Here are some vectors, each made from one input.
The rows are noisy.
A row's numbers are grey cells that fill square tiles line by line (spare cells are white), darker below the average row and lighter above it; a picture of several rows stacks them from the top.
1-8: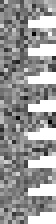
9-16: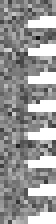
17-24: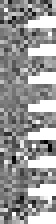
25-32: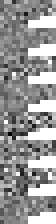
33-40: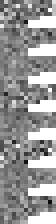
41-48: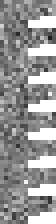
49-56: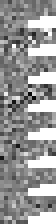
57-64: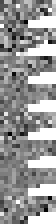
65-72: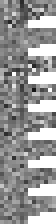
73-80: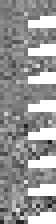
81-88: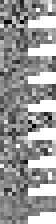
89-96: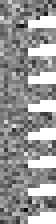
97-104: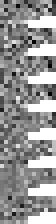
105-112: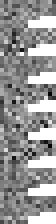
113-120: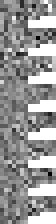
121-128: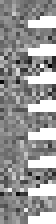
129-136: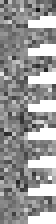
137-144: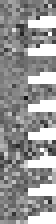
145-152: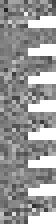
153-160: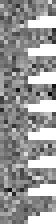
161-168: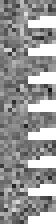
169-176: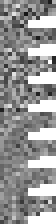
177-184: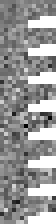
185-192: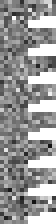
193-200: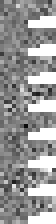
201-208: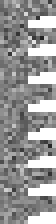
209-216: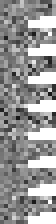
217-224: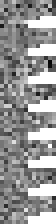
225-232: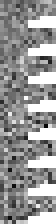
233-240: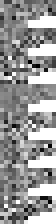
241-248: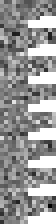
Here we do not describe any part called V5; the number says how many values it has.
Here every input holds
a point on a 6-point line and a value of V5, together with either a point on a 6-point line, or a point on a 7-point line.
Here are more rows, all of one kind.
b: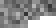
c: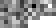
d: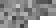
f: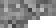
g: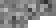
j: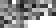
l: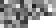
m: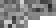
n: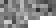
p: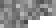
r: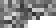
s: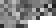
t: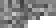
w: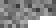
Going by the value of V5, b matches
s, t and w.
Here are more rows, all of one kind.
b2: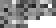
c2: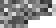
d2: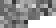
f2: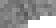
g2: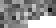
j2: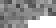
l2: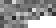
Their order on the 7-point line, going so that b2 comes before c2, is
b2, c2, l2, j2, f2, d2, g2.
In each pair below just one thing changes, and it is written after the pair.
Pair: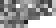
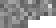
the value of V5
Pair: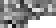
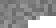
the value of V5
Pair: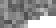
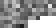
the value of V5
